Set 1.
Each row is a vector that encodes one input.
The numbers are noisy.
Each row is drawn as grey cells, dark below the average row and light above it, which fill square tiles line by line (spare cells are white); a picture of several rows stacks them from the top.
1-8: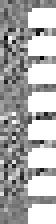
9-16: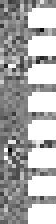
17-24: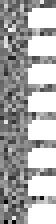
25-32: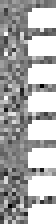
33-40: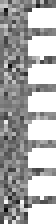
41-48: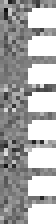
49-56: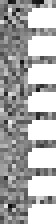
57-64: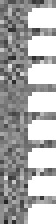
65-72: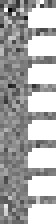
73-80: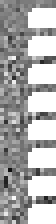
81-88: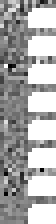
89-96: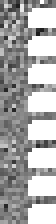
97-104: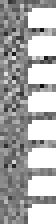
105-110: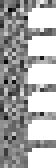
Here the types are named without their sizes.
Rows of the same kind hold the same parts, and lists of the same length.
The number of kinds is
2.
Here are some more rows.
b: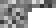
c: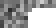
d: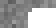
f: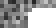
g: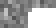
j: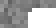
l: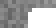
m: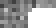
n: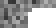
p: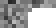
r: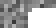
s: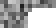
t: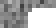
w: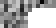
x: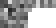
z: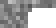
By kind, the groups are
b, c, d, f, j, l, n, p, s, t, w, x, z
g, m, r

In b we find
a point on a line.
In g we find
a node of a tree.
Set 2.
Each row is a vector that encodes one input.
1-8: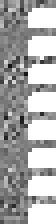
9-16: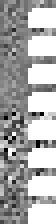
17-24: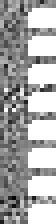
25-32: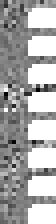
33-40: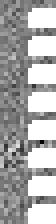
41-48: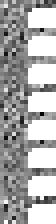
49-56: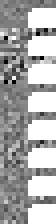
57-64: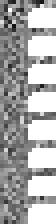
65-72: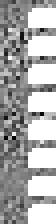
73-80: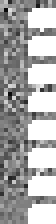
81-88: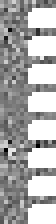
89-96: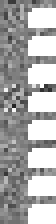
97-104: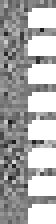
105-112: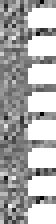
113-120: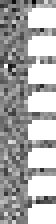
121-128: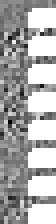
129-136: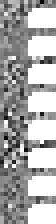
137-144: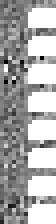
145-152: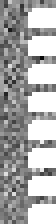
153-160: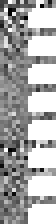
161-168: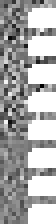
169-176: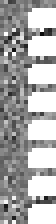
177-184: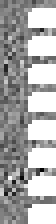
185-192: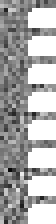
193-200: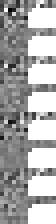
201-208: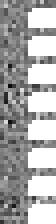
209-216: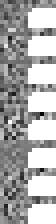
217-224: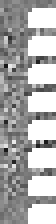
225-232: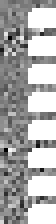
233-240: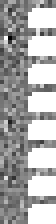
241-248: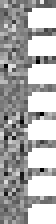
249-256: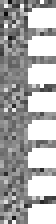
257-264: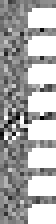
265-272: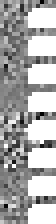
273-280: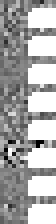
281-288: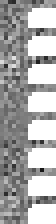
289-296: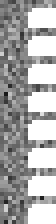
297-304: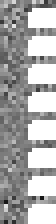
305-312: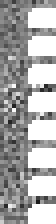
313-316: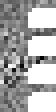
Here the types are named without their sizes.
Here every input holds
a point on a line, together with either a fixed value, or a node of a tree.
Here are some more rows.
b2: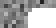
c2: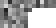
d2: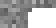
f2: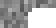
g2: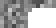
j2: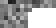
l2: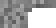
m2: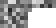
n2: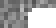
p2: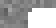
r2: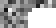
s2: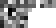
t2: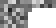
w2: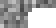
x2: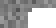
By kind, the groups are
b2, g2, j2, l2, n2, r2, s2, x2
c2, d2, f2, m2, p2, t2, w2

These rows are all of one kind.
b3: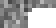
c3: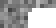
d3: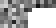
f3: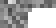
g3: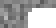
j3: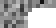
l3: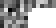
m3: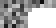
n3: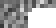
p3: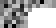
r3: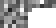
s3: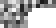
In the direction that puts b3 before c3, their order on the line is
p3, r3, m3, g3, s3, l3, d3, b3, j3, c3, n3, f3.
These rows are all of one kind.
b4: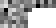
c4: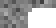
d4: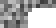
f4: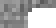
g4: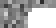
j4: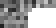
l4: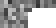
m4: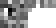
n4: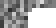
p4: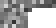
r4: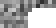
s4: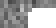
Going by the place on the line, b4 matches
d4 and s4.
